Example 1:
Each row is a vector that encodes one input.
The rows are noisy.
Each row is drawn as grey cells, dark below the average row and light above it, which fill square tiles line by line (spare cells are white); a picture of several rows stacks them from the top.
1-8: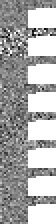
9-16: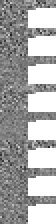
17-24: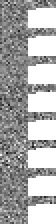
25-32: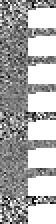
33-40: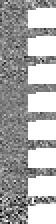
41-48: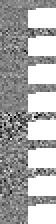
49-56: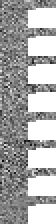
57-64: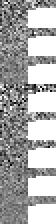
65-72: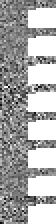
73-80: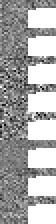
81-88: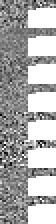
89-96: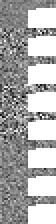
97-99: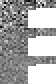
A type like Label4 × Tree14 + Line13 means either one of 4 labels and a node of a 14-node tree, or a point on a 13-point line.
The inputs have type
Bool × Circle5 × Line5.
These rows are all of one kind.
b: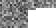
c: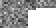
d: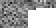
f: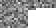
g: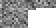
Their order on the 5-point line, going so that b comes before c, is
b, c, g, f, d.
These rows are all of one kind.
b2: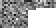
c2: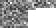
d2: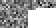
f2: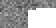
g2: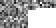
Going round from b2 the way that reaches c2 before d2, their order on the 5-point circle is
b2, c2, g2, d2, f2.
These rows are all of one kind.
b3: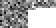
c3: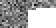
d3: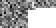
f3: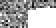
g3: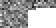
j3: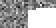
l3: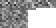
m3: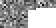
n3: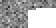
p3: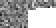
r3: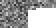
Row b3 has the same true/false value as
j3, m3, n3 and p3.
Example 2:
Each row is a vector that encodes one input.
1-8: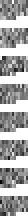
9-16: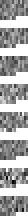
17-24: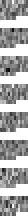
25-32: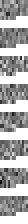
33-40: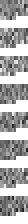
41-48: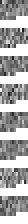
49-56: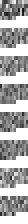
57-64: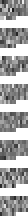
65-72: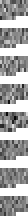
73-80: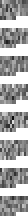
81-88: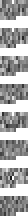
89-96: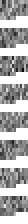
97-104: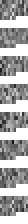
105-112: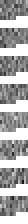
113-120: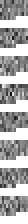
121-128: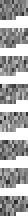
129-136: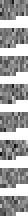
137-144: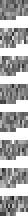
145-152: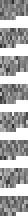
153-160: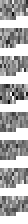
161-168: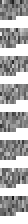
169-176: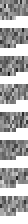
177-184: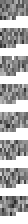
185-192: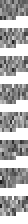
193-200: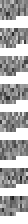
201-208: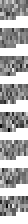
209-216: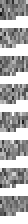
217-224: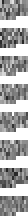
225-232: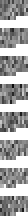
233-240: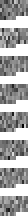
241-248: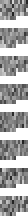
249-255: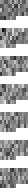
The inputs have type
Line10 + List2(Line3 × Line5).
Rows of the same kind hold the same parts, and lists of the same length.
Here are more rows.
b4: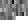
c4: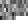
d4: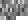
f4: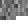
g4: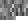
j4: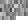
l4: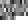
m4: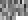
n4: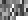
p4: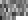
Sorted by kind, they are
b4, g4, n4
c4, l4, p4
d4, j4, m4
f4

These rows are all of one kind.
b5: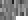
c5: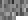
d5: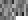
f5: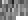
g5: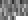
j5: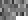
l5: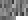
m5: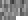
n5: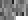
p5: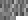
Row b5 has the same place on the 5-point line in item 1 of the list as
c5, f5, l5 and n5.
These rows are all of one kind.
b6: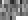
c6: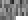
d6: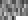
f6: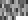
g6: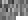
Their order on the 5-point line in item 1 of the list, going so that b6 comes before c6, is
b6, c6, g6, f6, d6.
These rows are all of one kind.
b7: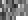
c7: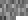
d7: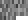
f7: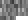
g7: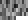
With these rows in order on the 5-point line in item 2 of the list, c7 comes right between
b7 and d7.
